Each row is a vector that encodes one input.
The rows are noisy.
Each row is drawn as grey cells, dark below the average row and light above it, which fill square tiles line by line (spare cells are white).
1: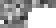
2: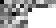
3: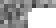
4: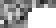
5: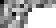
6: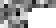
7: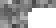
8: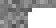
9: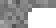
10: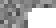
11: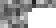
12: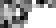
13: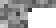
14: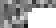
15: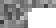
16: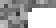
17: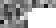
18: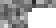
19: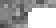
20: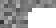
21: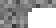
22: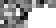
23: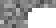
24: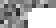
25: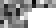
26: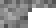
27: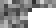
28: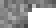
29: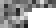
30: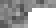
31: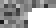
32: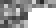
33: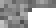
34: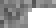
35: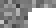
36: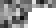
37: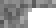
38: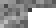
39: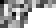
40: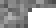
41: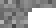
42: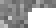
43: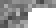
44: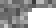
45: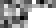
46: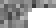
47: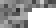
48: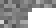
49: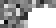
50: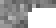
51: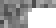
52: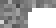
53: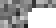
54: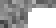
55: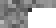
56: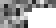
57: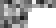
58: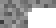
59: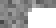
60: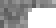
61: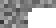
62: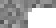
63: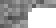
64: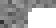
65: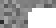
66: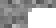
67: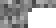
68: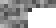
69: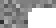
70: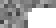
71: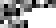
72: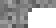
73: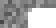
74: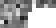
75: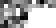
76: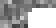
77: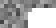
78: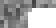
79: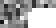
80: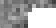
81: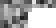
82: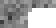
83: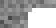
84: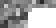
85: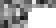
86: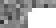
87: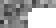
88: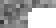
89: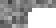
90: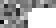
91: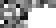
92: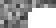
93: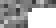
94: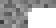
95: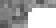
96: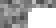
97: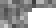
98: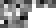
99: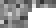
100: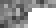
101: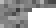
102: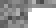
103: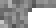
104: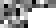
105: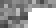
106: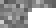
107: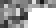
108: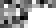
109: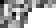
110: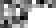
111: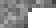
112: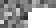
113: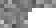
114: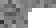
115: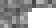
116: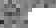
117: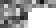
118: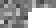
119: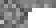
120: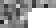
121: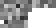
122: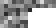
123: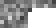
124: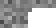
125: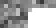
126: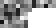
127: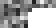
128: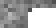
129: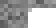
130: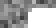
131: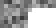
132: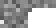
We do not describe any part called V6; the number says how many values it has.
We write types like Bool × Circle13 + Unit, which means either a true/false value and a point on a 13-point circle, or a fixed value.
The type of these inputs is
List2(Bool × V6).
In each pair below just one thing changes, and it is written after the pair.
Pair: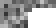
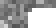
the value of V6 in item 1 of the list
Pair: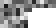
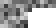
the value of V6 in item 2 of the list
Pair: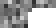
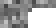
the true/false value in item 2 of the list
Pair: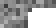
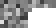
the true/false value in item 1 of the list
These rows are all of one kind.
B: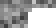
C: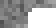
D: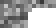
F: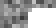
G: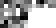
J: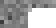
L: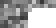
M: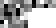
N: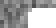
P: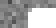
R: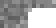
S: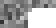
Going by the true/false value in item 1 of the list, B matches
F and P.
